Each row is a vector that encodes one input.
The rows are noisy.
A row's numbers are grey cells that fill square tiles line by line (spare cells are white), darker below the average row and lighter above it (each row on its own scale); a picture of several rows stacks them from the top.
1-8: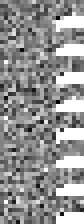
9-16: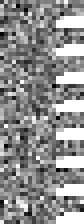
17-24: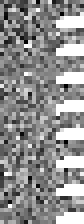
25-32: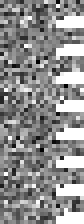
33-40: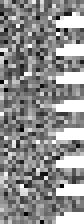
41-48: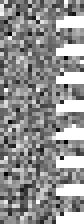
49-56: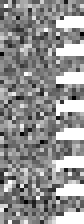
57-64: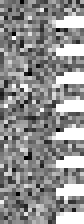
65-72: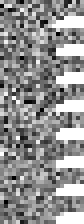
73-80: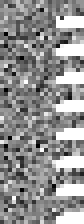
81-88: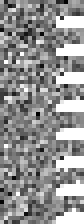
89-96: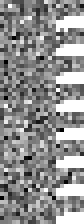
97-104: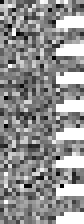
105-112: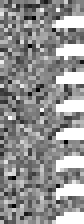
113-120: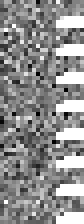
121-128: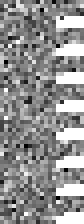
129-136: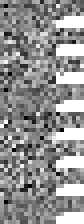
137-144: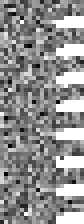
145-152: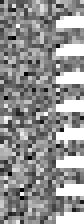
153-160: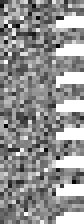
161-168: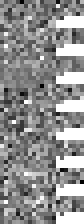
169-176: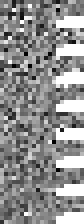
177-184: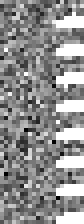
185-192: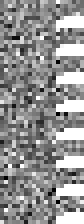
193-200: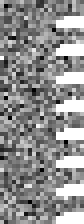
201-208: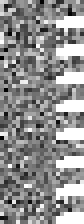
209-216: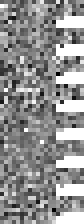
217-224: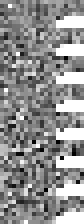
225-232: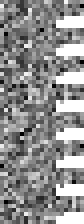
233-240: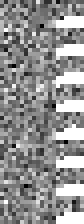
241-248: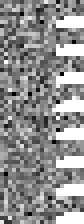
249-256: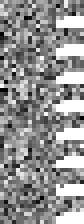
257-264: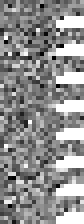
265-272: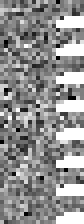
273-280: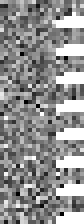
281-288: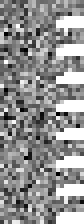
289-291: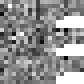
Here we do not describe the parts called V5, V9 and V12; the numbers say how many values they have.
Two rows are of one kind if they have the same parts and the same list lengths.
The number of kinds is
4.
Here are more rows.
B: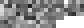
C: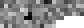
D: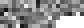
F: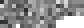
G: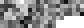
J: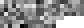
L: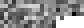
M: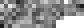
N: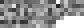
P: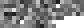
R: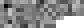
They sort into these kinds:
B, C
D, F, L, N
G, P, R
J, M

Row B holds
a point on a 6-point line and a true/false value.
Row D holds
a value of V5 and a value of V12.
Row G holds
a point on an 8-point line and a value of V5.
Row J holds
a true/false value and a value of V9.
